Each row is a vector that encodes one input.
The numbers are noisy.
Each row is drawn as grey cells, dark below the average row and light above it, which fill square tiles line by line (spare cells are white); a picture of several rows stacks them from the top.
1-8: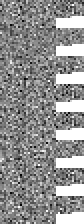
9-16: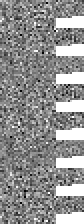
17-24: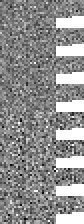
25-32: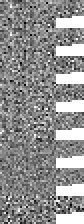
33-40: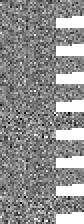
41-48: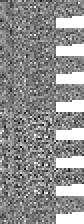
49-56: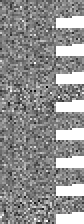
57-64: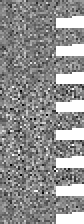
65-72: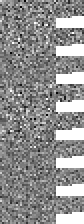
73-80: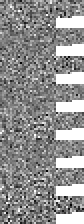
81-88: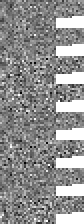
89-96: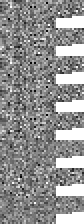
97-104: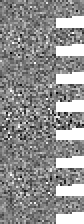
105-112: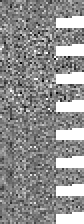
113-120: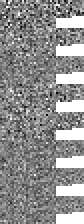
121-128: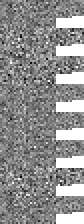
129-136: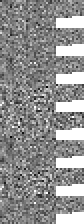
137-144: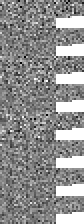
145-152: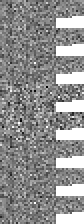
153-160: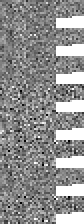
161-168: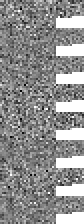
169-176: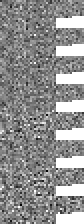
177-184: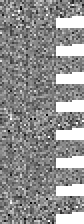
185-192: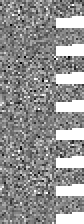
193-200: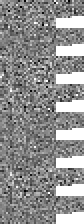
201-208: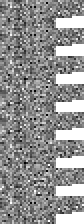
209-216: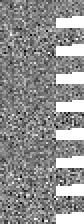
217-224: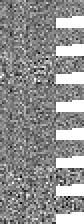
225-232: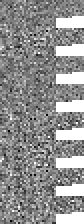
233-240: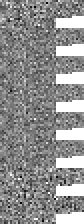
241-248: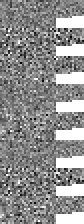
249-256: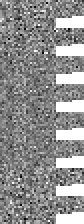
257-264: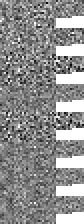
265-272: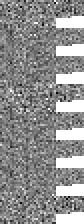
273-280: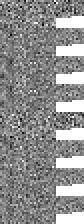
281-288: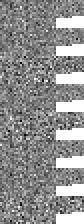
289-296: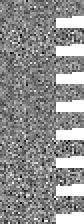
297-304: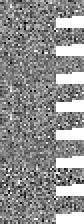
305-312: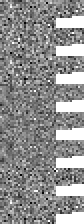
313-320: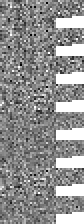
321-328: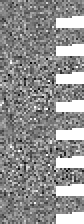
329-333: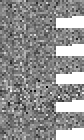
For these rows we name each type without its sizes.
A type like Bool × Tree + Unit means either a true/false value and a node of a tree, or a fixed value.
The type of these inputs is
Bool × Tree + Circle + Unit.
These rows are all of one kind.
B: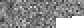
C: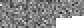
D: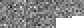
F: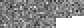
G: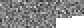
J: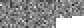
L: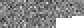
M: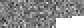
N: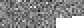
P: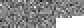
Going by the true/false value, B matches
D, F, L and M.
